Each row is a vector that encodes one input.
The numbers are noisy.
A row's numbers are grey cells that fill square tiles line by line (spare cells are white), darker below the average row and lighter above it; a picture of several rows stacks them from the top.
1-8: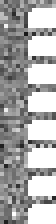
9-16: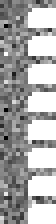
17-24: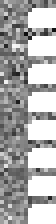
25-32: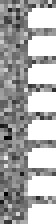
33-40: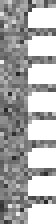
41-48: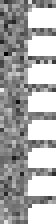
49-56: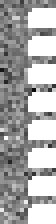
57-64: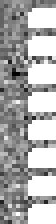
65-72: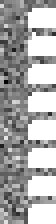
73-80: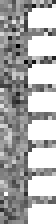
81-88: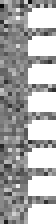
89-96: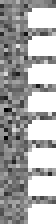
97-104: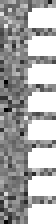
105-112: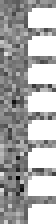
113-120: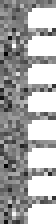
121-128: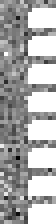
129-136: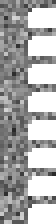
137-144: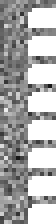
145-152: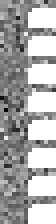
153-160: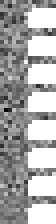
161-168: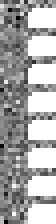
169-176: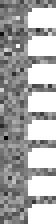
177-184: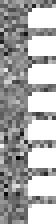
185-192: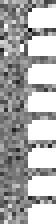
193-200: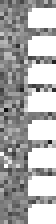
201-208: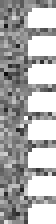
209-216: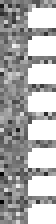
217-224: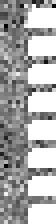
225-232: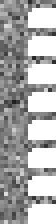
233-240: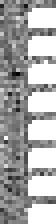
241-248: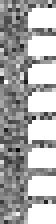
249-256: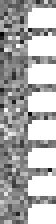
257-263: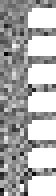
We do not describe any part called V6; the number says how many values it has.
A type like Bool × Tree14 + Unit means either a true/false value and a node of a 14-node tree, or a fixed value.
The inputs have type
(Bool × (Circle9 + Unit) + Unit) × Line7 × (Line8 + V6).
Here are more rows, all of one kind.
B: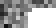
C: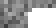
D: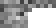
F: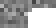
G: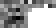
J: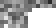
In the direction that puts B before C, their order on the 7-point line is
B, D, C, F, G, J.
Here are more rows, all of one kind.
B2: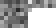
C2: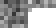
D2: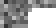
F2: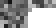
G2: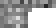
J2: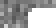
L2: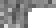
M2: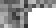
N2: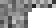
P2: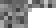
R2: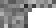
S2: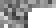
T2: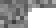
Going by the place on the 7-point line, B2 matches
C2, N2, P2 and R2.
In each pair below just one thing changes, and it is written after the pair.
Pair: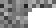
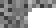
the place on the 9-point circle
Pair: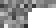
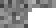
the place on the 7-point line
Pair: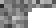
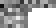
the place on the 8-point line
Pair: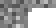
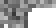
the place on the 7-point line
